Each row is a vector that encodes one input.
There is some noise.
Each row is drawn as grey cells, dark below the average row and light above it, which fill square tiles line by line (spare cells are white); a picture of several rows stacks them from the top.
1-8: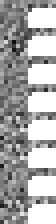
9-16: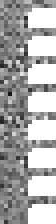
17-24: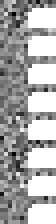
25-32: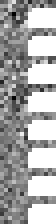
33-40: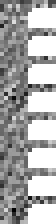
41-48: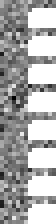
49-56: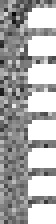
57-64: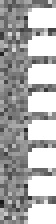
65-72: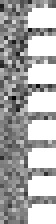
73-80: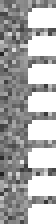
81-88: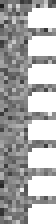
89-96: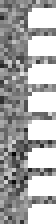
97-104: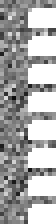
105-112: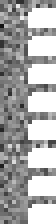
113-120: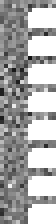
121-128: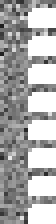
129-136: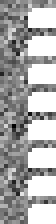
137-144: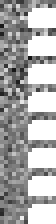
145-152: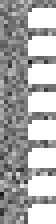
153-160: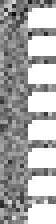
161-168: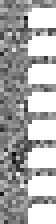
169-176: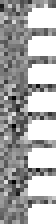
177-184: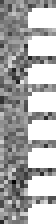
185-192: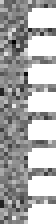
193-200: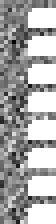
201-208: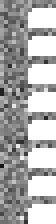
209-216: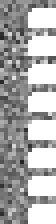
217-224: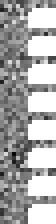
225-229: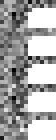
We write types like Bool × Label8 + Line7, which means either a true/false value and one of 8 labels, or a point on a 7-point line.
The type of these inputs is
(Bool × Bool × Bool + Circle10) × Tree10 + Circle9 + Label8.
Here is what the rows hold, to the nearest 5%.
About 20% of them hold a point on a 9-point circle. About 15% of them hold one of 8 labels. The rest hold a node of a 10-node tree, together with either a point on a 10-point circle, or three true/false values.
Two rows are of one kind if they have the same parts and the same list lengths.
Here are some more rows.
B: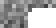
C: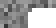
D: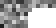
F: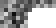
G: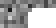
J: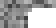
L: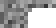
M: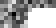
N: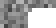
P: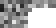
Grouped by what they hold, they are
B, L, N
C, G, J
D, P
F, M

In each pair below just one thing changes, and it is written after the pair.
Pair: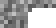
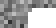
the place on the 10-point circle
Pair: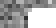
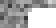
the place on the 10-point circle
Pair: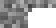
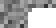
the place on the 10-point circle
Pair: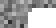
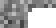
the place on the 10-point circle
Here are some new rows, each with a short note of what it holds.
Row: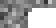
a node of a 10-node tree and three true/false values
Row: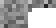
a node of a 10-node tree and three true/false values
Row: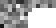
a point on a 9-point circle
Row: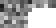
a point on a 9-point circle
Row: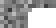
a node of a 10-node tree and three true/false values
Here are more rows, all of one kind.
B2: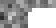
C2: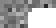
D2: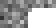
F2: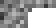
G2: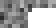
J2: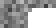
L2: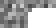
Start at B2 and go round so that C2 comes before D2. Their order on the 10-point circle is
B2, G2, L2, F2, C2, D2, J2.
